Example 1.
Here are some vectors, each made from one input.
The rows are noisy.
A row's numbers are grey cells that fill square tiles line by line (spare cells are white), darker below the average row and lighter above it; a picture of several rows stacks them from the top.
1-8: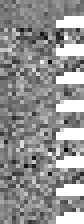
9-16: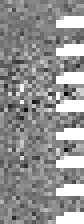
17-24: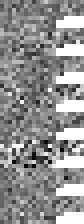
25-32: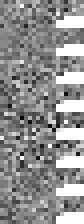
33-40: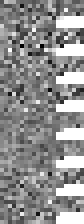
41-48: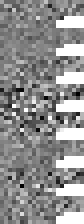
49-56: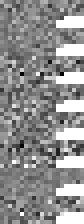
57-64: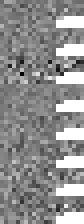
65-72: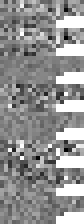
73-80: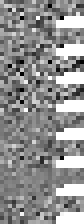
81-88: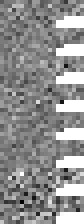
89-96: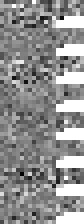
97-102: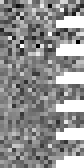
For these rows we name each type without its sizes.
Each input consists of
a point on each of two lines.
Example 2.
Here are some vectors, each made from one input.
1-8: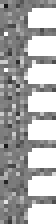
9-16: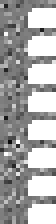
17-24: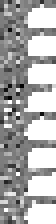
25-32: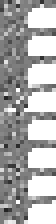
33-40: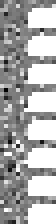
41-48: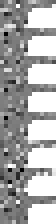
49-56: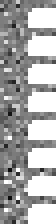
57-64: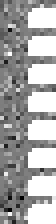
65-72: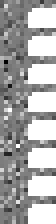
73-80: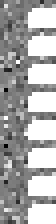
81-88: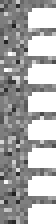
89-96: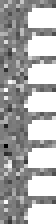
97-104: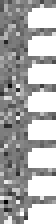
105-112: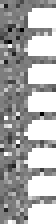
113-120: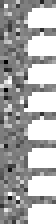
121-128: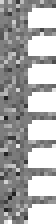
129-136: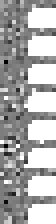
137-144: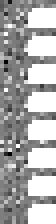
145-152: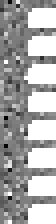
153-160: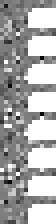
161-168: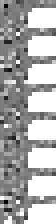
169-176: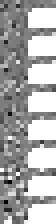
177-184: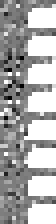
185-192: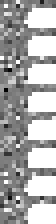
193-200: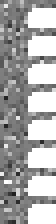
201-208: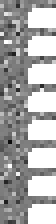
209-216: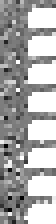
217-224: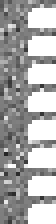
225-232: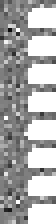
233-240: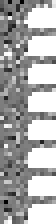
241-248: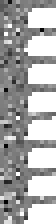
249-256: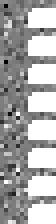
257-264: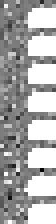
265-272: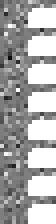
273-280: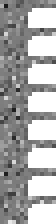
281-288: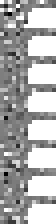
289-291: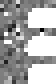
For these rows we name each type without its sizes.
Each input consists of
either a point on a circle, or a fixed value.
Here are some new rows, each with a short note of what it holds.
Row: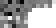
a fixed value
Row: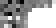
a fixed value
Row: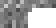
a point on a circle
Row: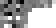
a fixed value
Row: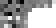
a fixed value
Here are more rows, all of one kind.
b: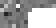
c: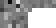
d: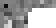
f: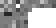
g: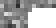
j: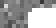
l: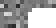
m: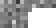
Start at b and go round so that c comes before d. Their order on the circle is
b, j, c, d, l, g, m, f.
